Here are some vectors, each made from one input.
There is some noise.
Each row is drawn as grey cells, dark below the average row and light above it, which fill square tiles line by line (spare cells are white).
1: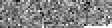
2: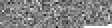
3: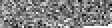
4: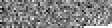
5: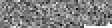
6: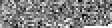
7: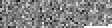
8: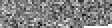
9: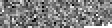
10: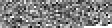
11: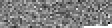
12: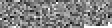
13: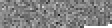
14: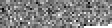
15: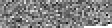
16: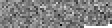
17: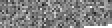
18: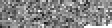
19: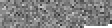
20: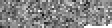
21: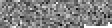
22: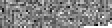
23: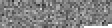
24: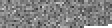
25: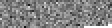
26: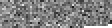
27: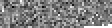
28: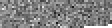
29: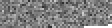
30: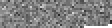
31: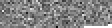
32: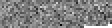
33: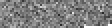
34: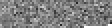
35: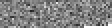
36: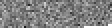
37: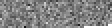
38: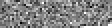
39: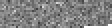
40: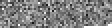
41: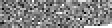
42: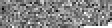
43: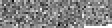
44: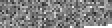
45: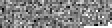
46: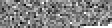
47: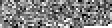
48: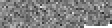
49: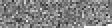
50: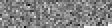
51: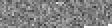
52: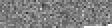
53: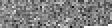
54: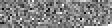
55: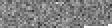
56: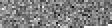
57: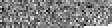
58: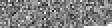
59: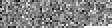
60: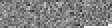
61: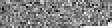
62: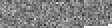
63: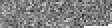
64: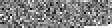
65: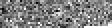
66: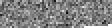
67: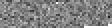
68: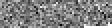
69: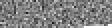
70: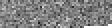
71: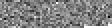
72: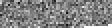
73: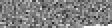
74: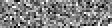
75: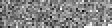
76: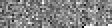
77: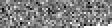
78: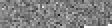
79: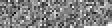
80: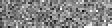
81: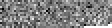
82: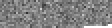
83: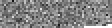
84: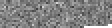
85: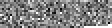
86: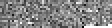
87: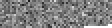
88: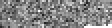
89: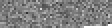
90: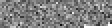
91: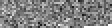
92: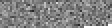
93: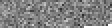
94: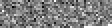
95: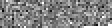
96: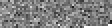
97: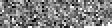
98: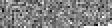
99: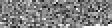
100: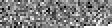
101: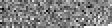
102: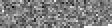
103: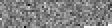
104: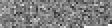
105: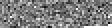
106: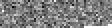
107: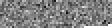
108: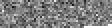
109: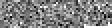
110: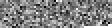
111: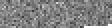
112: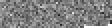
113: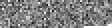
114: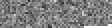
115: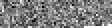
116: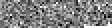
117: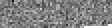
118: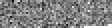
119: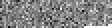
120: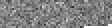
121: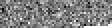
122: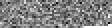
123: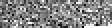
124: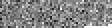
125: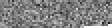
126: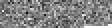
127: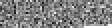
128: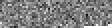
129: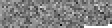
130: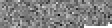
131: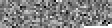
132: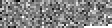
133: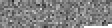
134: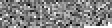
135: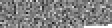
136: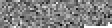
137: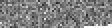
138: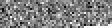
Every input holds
either a point on a 7-point line, or a point on an 8-point line, or a node of an 11-node tree.
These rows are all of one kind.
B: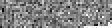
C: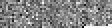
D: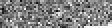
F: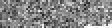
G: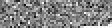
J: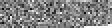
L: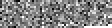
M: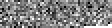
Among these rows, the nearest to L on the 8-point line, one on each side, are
C and F.
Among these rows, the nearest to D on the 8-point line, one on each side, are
G and M.
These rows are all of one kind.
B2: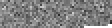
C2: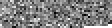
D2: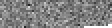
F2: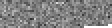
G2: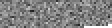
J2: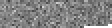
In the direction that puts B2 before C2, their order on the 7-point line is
D2, G2, F2, J2, B2, C2.
